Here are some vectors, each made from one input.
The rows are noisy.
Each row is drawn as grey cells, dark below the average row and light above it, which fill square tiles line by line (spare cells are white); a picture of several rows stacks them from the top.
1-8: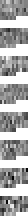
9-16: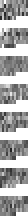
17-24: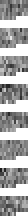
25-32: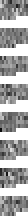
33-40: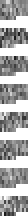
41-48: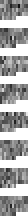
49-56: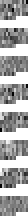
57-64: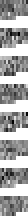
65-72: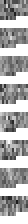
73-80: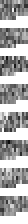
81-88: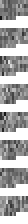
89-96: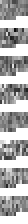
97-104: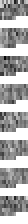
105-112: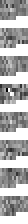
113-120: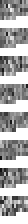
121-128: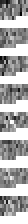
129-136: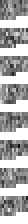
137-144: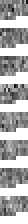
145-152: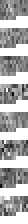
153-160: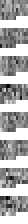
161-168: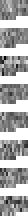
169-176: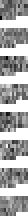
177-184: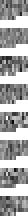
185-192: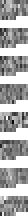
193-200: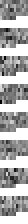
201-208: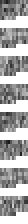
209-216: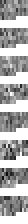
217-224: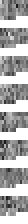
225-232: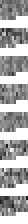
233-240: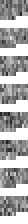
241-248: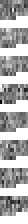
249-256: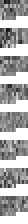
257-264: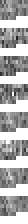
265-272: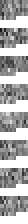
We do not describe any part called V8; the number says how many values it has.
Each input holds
either a point on a 5-point circle and a true/false value, or a node of each of two 9-node trees, or a value of V8.
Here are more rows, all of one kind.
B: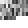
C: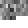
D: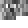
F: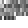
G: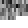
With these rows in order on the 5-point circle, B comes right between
D and F.
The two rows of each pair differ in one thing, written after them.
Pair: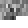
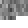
the true/false value
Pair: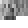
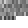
the place on the 5-point circle
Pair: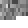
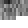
the place on the 5-point circle
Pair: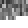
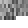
the true/false value
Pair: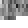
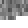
the place on the 5-point circle
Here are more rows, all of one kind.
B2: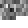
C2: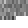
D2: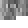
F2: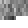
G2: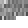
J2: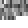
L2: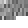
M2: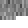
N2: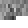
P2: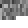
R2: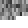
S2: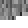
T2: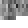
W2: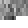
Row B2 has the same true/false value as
D2, P2 and T2.
